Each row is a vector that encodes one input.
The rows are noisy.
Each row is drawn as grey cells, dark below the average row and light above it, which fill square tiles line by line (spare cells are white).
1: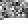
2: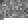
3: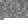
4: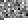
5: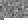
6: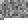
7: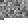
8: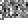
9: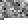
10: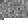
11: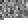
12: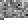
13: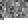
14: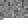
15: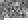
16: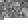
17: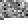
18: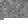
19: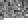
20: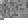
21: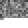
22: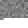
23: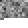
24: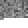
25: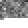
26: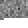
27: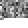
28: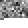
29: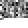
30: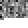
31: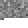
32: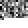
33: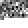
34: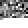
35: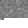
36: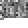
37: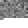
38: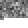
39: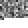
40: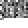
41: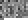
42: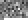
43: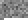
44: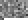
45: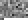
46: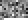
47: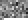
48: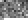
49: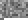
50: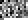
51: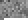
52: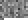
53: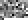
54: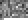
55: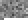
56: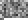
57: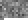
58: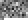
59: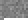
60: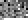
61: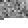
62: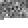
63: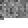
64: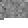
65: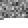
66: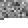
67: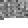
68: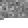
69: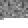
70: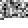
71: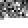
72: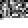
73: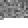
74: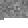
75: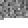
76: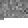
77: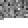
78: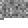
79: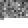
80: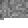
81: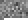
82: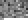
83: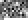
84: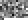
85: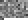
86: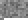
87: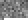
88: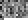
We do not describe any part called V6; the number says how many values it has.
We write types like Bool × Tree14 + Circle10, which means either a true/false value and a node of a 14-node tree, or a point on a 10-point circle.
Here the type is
Bool × Line8 × V6.
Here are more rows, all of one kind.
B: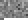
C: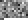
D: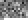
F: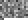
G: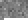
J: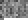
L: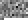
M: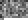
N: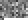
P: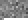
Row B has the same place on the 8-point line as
G, J, L and P.
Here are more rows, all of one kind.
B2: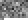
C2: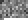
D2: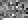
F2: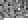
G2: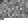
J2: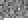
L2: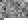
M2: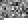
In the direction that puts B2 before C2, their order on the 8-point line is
B2, J2, D2, C2, F2, L2, G2, M2.
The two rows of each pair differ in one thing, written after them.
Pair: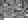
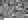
the value of V6
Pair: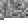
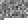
the true/false value
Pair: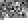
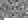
the value of V6
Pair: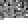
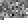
the true/false value
